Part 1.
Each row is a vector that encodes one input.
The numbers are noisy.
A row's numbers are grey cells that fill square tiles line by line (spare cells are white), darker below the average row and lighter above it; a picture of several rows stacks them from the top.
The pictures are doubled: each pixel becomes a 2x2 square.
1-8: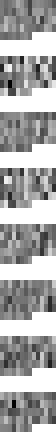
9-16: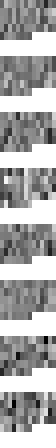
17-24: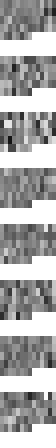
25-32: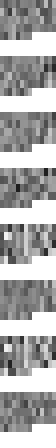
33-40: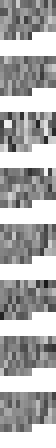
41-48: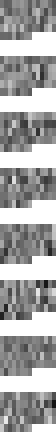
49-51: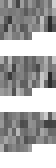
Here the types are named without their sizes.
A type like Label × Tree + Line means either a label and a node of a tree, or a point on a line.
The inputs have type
List(Line).
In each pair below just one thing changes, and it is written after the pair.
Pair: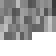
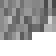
the place on the line in item 2 of the list
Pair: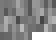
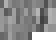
the place on the line in item 2 of the list
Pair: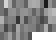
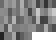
the place on the line in item 2 of the list
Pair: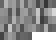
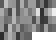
the place on the line in item 2 of the list
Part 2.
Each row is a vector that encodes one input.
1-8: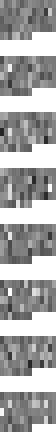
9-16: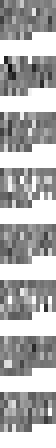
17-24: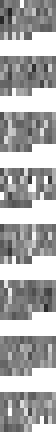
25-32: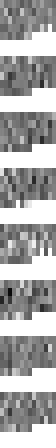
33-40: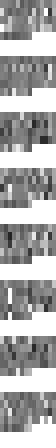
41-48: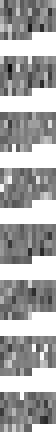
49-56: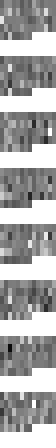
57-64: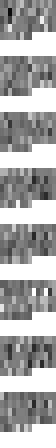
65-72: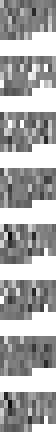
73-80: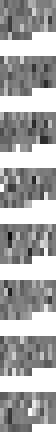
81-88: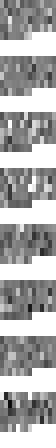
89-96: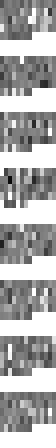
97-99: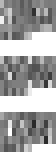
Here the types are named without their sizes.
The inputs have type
Bool × Bool × Bool × Bool × Line.
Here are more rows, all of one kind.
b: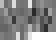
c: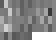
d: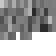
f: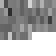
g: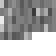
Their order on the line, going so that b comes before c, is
d, b, f, c, g.
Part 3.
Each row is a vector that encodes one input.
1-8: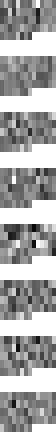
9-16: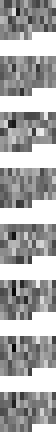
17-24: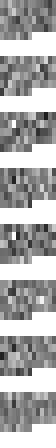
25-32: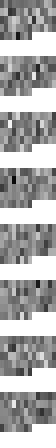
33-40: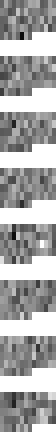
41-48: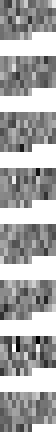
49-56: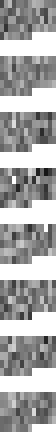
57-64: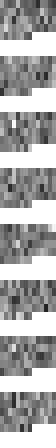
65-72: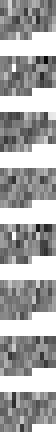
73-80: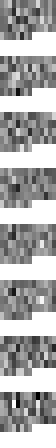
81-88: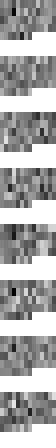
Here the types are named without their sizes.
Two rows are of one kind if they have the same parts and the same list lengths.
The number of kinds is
2.
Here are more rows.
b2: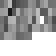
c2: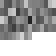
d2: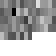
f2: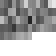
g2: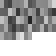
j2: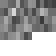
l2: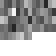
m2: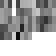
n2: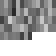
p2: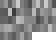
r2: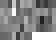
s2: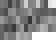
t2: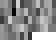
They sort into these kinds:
b2, d2, j2, m2, n2, p2, r2, t2
c2, f2, g2, l2, s2

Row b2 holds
a point on a line and four true/false values.
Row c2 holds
a point on a line.
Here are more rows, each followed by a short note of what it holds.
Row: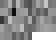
a point on a line and four true/false values
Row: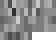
a point on a line and four true/false values
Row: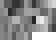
a point on a line
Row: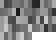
a point on a line
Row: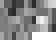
a point on a line
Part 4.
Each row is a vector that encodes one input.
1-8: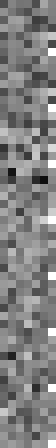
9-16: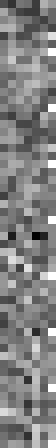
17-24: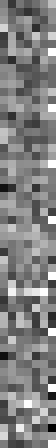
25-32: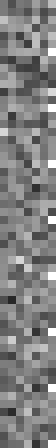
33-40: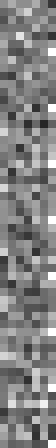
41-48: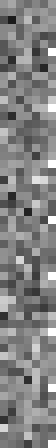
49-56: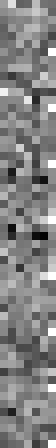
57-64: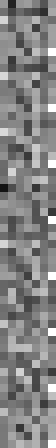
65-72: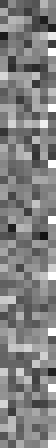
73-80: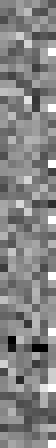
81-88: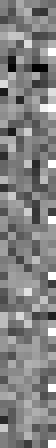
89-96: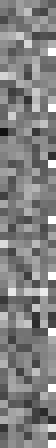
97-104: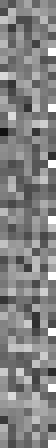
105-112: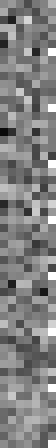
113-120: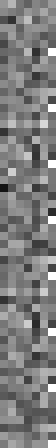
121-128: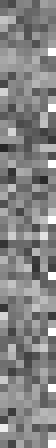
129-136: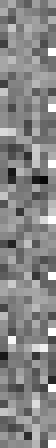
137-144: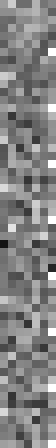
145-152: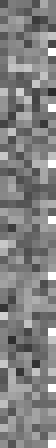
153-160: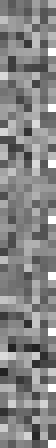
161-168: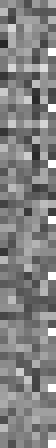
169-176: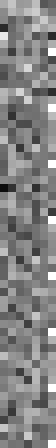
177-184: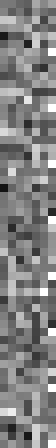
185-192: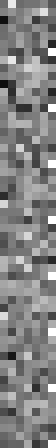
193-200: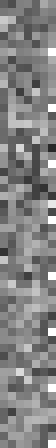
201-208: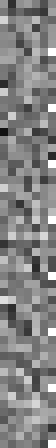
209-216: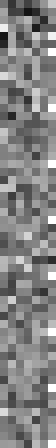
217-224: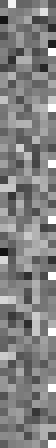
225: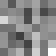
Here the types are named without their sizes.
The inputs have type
Bool × Circle.
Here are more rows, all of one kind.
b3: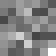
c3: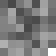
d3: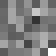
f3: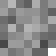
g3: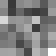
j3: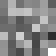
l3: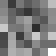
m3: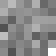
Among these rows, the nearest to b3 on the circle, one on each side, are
g3 and j3.
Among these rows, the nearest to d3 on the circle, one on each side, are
c3 and l3.
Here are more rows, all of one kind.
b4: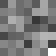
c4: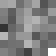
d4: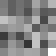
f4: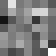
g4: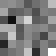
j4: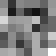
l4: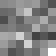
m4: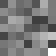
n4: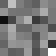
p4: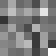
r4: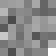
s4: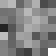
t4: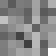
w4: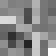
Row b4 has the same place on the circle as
f4, m4 and n4.
